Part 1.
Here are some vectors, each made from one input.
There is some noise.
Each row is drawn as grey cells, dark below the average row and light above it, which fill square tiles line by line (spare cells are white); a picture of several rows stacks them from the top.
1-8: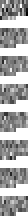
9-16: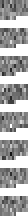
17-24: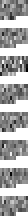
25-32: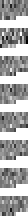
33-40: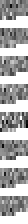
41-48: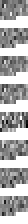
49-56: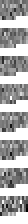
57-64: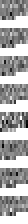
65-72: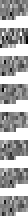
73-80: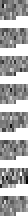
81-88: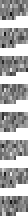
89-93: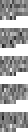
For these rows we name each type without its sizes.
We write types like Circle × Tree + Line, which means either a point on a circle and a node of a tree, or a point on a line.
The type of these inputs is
List(Circle).
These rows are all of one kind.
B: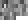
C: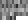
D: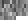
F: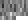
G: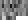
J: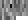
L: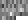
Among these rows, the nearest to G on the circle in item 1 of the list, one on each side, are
C and J.
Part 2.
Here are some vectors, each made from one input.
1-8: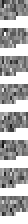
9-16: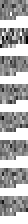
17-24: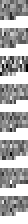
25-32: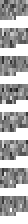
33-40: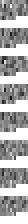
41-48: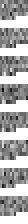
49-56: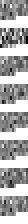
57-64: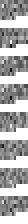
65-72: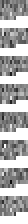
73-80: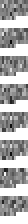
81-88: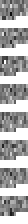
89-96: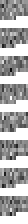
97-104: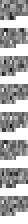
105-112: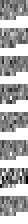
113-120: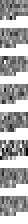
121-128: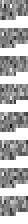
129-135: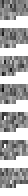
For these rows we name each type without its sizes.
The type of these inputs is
List(Circle).
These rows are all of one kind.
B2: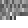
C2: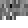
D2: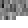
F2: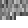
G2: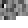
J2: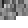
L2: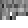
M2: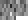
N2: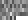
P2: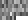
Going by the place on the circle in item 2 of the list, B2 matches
C2 and N2.
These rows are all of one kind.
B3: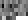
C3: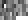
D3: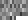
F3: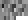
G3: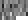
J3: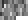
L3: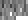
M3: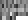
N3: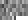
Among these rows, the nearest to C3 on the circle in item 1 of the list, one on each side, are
F3 and J3.
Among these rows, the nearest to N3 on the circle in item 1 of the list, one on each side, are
D3 and F3.
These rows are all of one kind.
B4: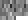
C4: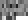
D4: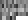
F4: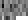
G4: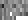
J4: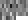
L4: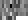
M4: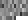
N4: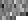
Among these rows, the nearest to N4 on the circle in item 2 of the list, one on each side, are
F4 and G4.
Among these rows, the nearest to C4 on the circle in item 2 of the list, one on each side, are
D4 and J4.
